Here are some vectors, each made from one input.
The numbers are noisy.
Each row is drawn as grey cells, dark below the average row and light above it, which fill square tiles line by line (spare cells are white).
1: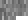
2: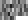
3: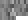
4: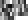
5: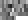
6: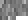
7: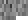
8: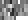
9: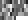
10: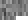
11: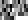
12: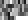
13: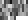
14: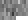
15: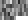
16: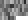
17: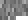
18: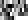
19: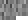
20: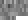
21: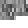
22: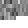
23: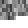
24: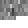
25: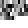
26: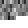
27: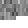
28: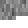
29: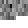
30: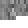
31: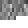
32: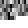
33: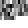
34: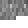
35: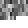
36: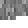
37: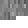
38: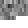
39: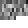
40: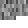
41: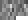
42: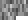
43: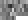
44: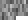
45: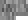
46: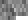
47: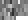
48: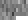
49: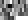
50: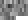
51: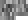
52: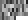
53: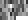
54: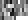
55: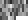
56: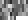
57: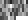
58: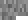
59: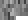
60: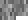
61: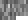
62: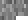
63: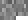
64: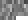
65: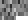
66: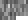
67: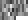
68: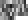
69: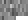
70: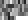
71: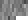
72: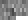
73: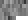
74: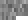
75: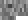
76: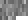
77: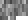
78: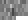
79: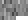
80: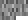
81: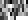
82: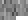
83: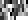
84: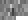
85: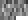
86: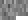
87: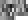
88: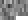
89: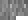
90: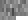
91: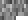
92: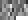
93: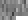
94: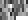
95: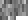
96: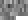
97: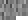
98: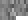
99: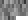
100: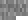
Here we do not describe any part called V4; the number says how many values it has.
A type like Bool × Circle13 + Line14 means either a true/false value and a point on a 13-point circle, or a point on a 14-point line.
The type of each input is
Bool × List2(Line5) × V4.
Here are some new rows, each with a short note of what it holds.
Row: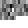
a true/false value and a value of V4, together with a list of one item
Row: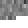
a true/false value and a value of V4, together with a list of two items
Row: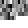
a true/false value and a value of V4, together with the empty list
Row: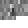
a true/false value and a value of V4, together with a list of two items
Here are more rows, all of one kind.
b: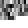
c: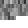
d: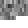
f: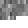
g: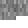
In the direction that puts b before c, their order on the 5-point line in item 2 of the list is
g, d, f, b, c.
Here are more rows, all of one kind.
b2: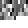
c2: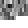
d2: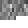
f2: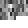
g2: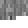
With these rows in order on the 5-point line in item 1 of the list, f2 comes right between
b2 and d2.
